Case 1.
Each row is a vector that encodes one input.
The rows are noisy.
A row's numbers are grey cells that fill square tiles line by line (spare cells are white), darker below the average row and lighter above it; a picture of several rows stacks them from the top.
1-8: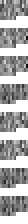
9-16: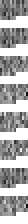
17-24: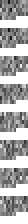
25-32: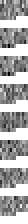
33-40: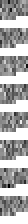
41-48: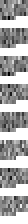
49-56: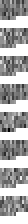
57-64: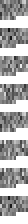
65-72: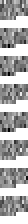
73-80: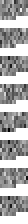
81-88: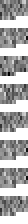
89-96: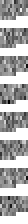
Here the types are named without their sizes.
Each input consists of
a label.
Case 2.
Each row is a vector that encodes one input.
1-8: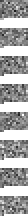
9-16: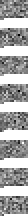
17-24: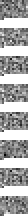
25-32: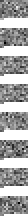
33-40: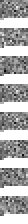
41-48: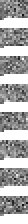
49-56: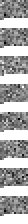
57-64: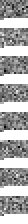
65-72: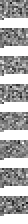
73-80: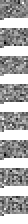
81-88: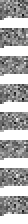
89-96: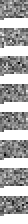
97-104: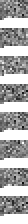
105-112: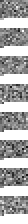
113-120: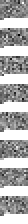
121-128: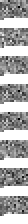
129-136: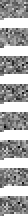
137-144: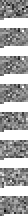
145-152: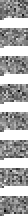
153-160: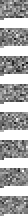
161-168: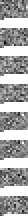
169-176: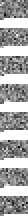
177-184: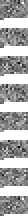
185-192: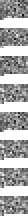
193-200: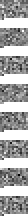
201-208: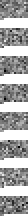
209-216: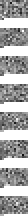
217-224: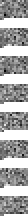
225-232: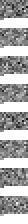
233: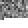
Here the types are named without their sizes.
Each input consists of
a label.
